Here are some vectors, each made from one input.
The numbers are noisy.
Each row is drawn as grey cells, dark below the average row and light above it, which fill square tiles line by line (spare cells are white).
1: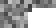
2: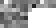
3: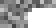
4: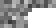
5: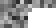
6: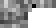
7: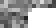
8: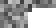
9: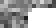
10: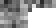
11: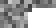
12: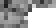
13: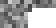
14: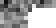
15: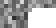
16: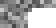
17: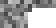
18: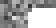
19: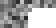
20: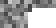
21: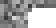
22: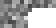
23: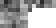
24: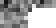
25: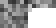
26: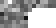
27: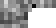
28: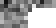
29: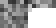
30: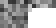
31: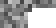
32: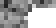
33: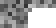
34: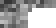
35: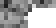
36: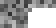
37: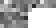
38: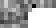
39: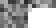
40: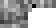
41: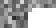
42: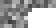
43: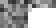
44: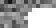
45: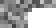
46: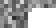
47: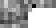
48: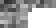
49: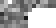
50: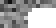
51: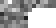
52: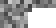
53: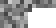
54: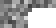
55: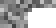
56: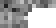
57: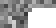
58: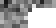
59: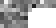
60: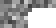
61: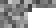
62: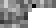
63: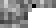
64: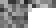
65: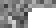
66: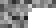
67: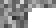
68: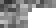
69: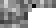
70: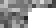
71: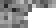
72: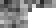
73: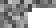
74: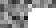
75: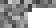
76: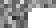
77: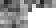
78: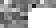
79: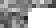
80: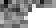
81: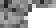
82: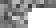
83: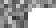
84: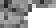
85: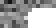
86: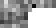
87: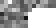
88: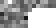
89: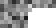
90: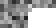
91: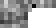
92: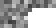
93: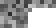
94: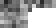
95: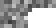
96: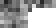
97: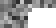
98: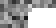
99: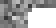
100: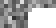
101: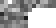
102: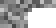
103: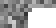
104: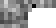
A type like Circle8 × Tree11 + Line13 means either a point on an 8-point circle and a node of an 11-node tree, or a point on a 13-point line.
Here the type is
Bool × (Label4 + Line6).
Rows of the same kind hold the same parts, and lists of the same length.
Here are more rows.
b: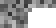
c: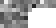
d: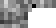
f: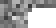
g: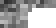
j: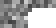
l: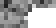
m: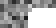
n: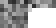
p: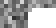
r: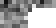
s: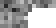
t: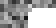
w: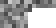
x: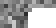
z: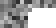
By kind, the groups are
b, g, l, m, n, p, r, s, t, x, z
c, d, f, j, w

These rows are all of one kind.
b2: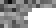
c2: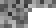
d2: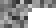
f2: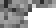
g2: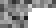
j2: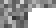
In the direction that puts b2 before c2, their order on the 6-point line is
b2, g2, d2, c2, f2, j2.
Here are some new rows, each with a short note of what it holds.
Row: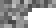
one of 4 labels and a true/false value
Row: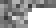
one of 4 labels and a true/false value
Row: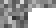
a point on a 6-point line and a true/false value
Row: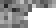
a point on a 6-point line and a true/false value
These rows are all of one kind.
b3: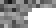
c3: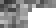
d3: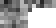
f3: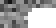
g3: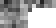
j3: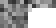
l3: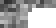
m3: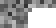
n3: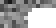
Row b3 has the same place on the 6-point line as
f3, j3 and n3.
